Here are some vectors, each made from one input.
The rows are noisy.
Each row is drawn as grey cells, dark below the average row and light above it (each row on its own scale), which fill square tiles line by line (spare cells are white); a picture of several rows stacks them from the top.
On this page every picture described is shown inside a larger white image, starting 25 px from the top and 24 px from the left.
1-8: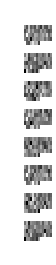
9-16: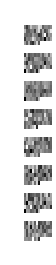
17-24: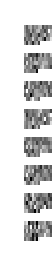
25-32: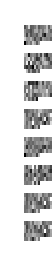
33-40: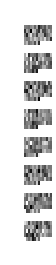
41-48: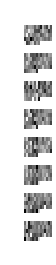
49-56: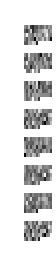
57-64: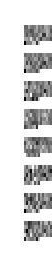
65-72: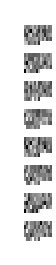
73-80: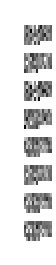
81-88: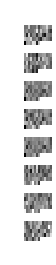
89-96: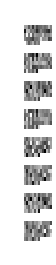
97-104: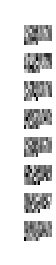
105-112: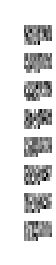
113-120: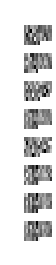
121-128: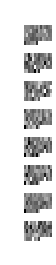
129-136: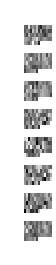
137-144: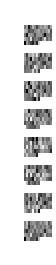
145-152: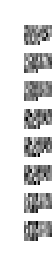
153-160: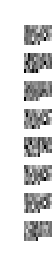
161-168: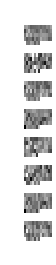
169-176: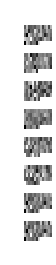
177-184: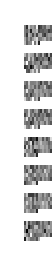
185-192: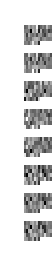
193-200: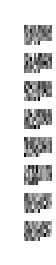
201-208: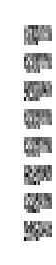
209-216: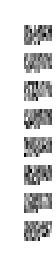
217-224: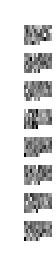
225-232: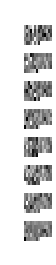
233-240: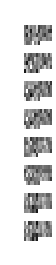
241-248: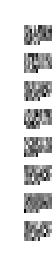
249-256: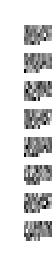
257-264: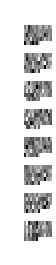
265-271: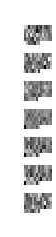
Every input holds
either a point on a 4-point line and a point on a 5-point line, or four true/false values.
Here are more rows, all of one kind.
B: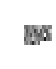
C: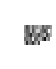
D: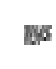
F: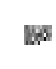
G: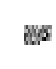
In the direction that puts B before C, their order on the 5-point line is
B, D, F, C, G.
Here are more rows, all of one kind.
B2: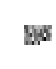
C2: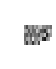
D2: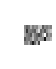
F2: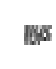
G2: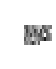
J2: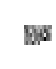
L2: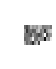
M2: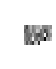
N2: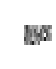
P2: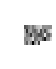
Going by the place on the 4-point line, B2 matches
J2 and M2.
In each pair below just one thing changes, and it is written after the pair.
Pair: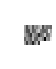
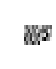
the place on the 5-point line
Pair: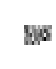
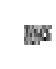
the place on the 4-point line
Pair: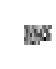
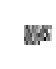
the place on the 5-point line
